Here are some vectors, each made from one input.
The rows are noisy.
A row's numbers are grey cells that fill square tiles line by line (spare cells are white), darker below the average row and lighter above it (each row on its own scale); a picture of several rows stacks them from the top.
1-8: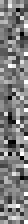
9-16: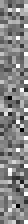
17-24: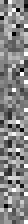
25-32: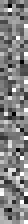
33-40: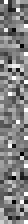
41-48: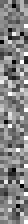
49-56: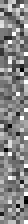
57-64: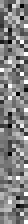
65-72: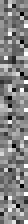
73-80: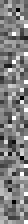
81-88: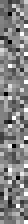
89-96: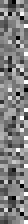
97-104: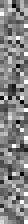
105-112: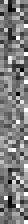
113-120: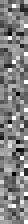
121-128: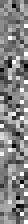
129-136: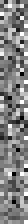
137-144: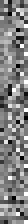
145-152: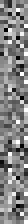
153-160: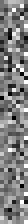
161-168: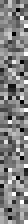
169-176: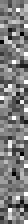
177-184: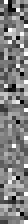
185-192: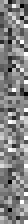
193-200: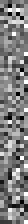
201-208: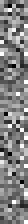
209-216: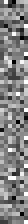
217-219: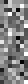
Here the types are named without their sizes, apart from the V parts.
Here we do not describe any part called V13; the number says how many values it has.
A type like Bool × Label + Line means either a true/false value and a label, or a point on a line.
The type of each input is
Bool × (Circle + V13).
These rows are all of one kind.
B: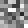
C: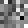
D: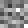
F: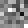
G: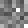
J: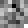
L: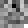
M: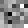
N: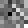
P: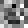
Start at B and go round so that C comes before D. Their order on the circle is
B, F, J, L, C, P, M, N, G, D.
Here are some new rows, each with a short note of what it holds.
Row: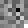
a true/false value and a value of V13
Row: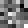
a true/false value and a value of V13
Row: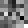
a point on a circle and a true/false value
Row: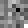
a true/false value and a value of V13
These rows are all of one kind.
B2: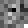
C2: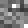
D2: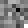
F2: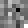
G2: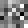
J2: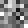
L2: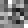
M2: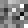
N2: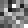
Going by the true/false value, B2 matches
C2 and N2.
